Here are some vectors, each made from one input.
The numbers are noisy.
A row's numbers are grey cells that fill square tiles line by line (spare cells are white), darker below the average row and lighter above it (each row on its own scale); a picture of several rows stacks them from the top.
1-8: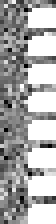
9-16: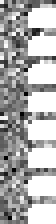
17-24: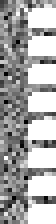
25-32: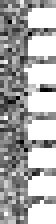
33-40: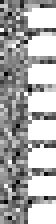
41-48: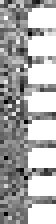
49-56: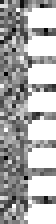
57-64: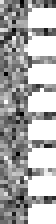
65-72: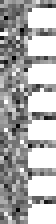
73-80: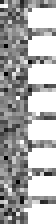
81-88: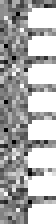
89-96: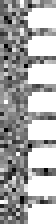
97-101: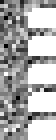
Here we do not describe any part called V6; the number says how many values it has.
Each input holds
a true/false value, together with either a point on a 7-point line, or a value of V6.
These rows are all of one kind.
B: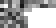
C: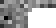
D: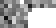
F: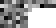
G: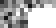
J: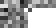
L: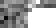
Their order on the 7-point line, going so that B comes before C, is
J, B, G, F, C, D, L.
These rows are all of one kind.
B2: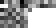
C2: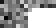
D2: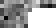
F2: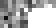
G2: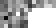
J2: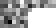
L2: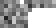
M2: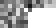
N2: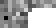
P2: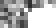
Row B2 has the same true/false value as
C2 and D2.
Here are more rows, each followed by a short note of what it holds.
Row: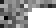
a point on a 7-point line and a true/false value
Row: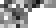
a true/false value and a value of V6
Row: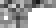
a true/false value and a value of V6
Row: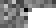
a true/false value and a value of V6
